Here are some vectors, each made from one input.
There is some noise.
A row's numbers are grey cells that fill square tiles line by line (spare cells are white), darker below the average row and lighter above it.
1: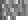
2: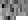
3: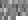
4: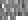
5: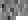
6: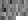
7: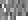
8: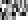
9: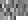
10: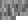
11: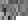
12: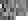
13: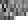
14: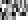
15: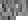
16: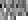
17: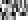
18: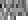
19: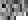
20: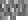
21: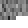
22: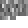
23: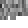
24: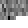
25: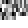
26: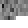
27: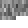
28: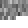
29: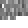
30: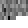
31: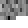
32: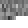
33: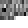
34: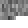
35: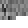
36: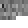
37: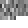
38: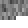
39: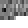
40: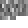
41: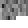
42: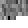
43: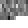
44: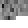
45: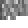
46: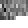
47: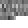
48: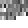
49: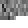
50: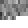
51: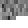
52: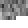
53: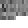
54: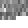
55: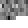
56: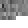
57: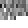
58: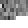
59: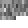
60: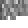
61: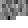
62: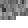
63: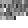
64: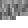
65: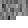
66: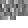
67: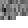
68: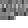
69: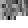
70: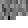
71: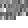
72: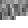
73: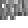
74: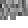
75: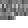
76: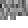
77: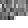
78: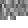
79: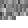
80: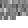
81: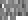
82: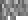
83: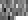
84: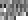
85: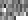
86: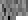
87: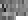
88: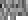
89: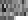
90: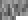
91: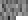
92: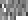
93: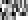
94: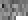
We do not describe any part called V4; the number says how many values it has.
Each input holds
a list of up to two items, each a true/false value and a value of V4.
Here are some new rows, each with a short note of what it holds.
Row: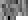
a list of two items
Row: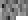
a list of two items
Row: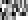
the empty list
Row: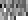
a list of one item
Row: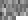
a list of one item
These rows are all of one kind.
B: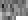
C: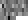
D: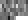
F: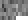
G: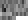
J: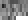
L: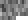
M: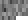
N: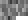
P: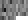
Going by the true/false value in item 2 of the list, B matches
C and J.
